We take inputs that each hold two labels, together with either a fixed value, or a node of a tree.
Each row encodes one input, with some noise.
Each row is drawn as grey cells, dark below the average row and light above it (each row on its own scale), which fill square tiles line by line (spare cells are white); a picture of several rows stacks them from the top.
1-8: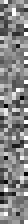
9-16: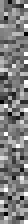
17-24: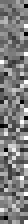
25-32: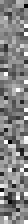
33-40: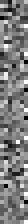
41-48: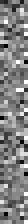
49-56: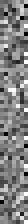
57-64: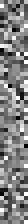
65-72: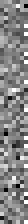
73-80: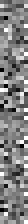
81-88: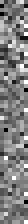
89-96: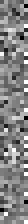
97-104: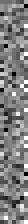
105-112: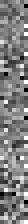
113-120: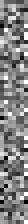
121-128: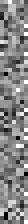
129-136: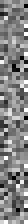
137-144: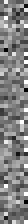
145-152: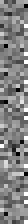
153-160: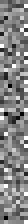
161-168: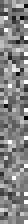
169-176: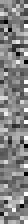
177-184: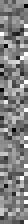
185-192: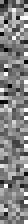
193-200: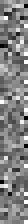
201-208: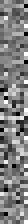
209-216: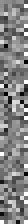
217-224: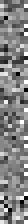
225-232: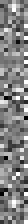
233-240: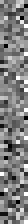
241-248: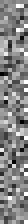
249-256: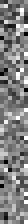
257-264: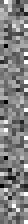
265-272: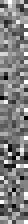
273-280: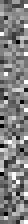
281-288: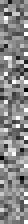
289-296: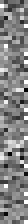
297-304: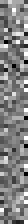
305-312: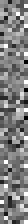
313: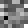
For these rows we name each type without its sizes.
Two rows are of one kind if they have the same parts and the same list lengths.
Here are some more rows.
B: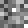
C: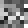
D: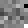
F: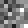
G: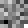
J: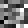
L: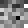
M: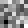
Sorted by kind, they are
B, C, D, G, L, M
F, J

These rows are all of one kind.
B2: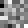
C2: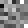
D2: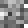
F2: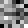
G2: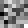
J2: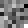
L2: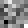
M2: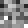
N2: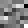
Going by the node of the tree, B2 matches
D2 and M2.
